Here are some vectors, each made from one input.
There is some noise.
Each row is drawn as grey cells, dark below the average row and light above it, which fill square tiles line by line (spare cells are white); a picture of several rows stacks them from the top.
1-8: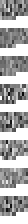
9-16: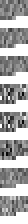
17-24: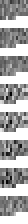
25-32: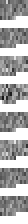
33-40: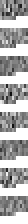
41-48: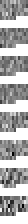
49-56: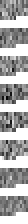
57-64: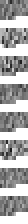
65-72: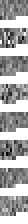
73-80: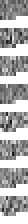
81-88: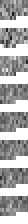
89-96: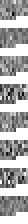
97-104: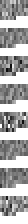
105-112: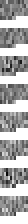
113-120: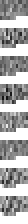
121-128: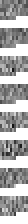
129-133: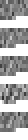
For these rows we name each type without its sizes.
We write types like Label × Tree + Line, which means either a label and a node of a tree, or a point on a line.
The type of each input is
Bool × Label + List(Line × Line).
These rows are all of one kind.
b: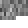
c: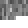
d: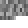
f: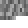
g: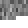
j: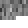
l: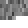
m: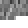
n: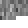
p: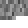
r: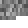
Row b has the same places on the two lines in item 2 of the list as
c, g, j and m.
